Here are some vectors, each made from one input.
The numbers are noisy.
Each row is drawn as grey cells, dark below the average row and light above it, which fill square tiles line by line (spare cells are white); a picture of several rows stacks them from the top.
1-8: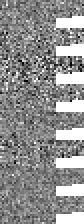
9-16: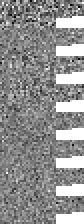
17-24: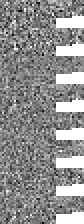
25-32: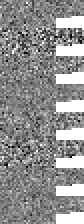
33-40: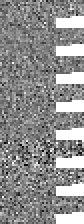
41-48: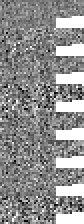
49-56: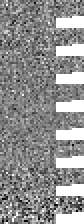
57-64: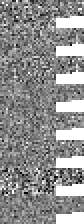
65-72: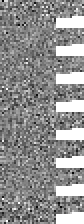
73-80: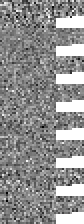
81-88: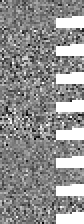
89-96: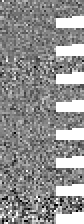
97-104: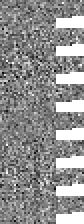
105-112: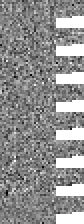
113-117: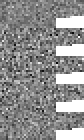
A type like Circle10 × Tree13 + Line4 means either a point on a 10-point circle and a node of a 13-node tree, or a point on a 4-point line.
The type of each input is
List3(Line3 × Line5).
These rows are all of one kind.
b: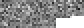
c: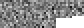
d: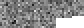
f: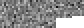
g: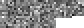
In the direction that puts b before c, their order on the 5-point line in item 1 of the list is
d, b, c, g, f.
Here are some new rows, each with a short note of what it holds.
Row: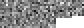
a list of one item
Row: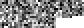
the empty list
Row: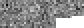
a list of two items
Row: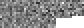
a list of one item
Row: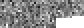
a list of three items
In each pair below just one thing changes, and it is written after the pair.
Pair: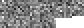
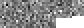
the place on the 5-point line in item 1 of the list
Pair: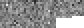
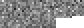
the place on the 3-point line in item 1 of the list
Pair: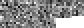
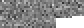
the place on the 5-point line in item 1 of the list
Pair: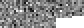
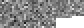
the place on the 5-point line in item 1 of the list
